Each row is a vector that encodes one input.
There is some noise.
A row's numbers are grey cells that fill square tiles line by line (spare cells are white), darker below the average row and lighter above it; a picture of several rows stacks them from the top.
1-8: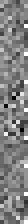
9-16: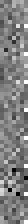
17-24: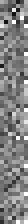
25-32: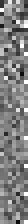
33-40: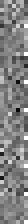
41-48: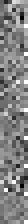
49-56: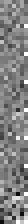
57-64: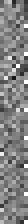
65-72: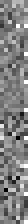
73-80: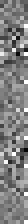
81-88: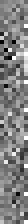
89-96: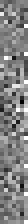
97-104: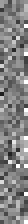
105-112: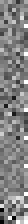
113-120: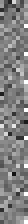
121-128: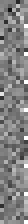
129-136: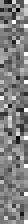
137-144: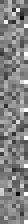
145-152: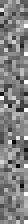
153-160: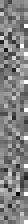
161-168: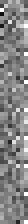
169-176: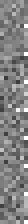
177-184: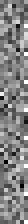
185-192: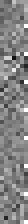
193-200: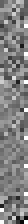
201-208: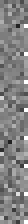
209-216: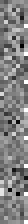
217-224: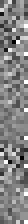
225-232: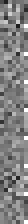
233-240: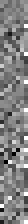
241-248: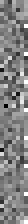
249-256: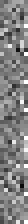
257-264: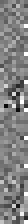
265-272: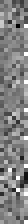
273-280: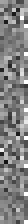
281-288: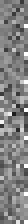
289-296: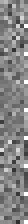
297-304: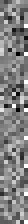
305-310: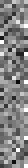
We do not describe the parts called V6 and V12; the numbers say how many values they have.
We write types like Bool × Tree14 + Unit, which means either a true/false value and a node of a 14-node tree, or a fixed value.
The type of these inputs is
List2(Line13) + V6 × V12.
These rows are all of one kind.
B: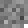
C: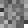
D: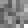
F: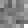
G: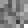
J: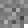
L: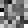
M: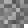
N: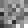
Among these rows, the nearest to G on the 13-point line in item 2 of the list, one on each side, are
L and M.
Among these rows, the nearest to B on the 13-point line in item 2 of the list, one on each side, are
D and M.
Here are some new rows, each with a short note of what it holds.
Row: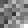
a value of V6 and a value of V12
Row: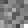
a value of V6 and a value of V12
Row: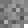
a list of two items
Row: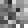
a list of one item
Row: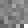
a list of one item
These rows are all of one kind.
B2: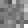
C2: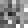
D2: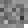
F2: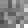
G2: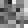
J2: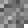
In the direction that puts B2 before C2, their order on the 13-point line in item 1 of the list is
G2, D2, J2, F2, B2, C2.
